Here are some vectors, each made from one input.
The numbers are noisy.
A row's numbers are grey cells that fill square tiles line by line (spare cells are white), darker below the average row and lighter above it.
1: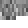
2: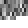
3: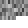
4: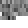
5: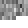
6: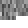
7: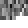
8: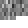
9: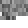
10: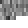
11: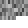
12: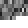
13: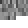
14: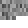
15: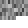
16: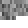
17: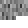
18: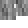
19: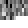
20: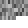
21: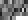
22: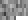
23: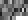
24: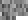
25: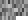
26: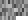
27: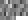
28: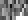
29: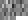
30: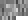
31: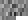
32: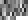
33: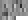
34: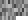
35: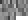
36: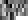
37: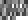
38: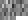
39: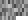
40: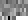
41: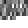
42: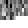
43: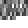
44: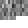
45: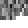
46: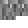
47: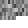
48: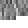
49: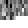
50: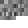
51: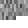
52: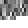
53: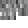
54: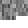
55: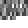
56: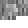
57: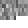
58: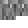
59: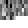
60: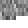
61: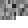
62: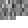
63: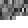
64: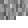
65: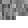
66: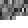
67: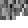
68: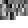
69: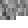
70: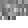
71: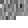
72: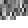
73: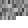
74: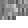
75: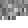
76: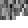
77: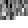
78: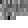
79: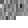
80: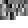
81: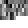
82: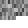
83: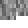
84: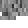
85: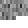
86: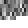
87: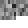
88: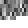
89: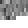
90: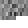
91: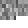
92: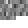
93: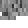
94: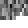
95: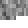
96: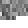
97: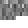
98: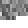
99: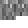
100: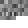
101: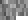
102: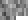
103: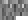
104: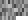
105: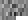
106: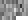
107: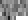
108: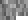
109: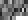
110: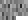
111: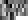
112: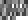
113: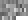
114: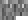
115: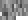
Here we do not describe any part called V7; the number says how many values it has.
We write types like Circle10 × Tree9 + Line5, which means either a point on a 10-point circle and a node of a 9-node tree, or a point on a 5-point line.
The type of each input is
Line6 + (Tree8 + Unit) × V7.
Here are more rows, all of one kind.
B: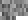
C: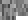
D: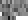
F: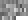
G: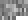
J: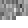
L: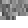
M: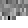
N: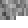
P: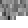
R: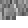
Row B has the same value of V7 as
C, D and L.
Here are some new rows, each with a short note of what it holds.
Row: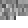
a node of an 8-node tree and a value of V7
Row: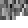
a point on a 6-point line
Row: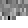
a node of an 8-node tree and a value of V7
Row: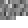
a value of V7
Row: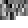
a point on a 6-point line
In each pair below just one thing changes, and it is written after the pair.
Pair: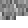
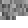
the value of V7
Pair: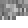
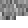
the value of V7
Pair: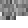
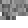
the value of V7
